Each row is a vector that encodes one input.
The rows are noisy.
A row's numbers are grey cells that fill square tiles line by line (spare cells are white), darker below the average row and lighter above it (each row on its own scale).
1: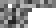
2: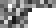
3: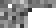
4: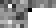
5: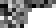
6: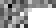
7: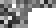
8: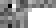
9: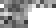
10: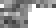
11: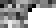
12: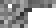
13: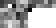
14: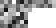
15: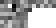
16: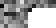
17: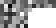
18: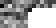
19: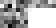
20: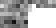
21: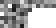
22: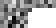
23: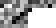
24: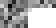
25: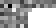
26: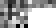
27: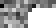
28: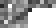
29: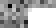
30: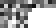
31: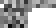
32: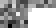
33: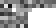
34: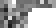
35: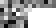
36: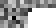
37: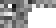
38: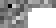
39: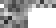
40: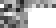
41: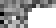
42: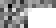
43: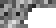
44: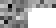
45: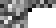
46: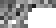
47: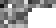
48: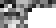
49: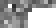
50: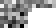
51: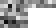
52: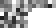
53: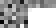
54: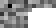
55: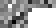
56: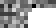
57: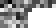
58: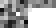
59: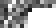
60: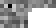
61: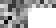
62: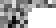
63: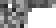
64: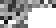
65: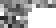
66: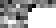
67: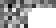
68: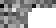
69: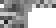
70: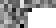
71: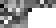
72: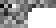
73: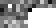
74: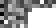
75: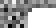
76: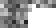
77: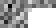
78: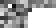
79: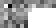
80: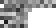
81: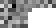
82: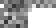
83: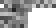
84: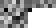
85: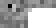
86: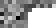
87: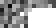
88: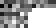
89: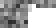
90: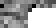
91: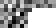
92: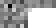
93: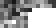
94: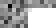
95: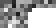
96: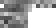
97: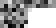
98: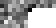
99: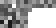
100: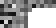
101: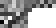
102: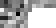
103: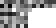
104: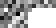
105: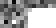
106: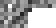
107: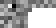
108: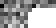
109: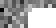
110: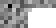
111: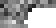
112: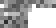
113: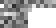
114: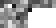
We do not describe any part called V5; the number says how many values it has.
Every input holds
a list of up to two items, each a true/false value and a value of V5.
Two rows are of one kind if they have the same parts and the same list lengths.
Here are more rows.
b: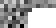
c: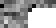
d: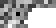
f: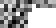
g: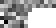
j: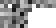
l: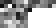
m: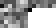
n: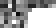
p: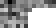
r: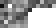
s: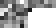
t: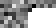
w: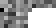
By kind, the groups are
b, d, g, s, t
c, f, j, l, m, p, r, w
n

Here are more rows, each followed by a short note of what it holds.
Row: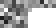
a list of one item
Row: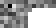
a list of two items
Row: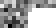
a list of one item
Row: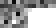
the empty list
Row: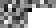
a list of two items
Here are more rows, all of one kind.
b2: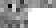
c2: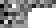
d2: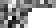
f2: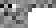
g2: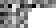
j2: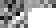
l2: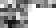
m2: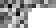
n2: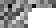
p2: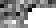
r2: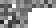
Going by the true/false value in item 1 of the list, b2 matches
f2 and n2.
